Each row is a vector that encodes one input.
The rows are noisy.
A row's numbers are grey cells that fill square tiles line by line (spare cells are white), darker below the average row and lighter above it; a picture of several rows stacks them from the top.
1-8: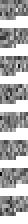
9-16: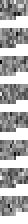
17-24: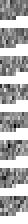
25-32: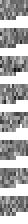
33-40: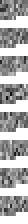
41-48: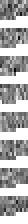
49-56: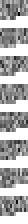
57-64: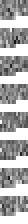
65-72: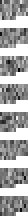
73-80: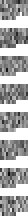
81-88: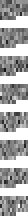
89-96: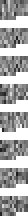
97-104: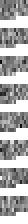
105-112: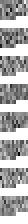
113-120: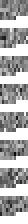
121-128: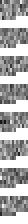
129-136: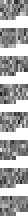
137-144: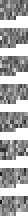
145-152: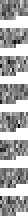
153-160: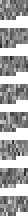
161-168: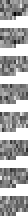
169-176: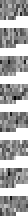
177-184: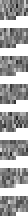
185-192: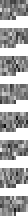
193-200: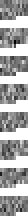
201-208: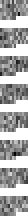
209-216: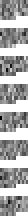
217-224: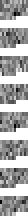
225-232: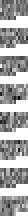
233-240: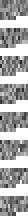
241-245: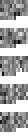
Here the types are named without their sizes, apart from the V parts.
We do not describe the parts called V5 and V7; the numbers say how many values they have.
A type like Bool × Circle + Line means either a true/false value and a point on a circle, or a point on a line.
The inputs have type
Bool × (Line + V5) × (Tree + V7).
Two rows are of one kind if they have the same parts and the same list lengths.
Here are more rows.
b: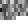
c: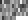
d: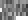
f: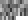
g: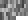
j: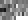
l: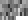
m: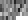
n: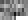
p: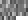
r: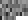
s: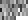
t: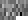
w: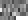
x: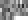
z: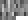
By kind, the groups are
b, c, s, x
d, f, l, r, t
g, p, w, z
j, m, n

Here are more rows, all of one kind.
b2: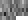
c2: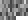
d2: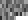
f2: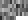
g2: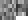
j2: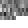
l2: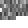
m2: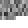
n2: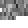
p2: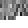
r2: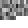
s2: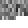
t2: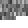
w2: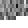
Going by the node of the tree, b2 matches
c2, l2 and w2.
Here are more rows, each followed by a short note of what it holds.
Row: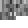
a point on a line, a node of a tree and a true/false value
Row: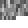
a node of a tree, a true/false value and a value of V5
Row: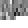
a point on a line, a true/false value and a value of V7
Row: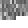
a true/false value, a value of V5 and a value of V7
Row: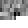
a true/false value, a value of V5 and a value of V7
